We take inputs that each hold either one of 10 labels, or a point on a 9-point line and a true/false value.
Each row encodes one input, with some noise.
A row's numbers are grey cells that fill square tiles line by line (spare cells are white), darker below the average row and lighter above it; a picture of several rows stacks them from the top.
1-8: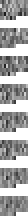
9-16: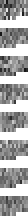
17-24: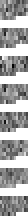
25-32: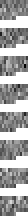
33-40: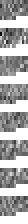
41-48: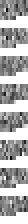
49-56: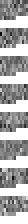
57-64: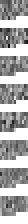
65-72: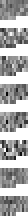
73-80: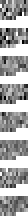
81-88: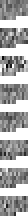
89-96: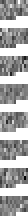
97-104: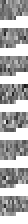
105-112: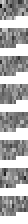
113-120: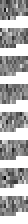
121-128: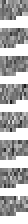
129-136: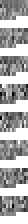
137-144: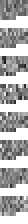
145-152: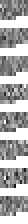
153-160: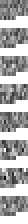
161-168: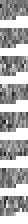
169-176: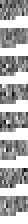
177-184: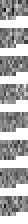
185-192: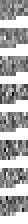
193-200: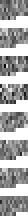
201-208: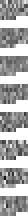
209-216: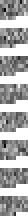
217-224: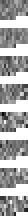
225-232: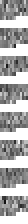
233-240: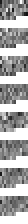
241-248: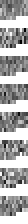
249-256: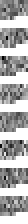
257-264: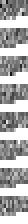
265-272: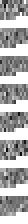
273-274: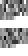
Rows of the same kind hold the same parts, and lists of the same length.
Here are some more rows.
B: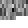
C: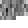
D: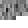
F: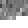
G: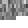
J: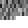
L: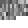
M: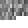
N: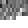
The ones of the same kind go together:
B, G, L, M
C, D, F, J, N

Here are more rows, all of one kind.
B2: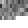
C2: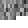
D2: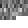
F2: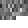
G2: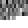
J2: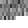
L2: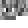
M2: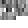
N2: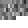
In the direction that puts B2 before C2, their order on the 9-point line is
J2, L2, G2, D2, M2, B2, N2, C2, F2.
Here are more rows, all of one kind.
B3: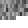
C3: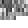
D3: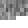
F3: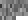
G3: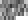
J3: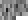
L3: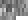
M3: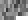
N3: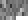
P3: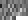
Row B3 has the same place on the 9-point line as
C3 and D3.
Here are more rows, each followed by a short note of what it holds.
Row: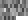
a point on a 9-point line and a true/false value
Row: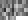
one of 10 labels
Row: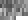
a point on a 9-point line and a true/false value
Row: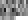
one of 10 labels
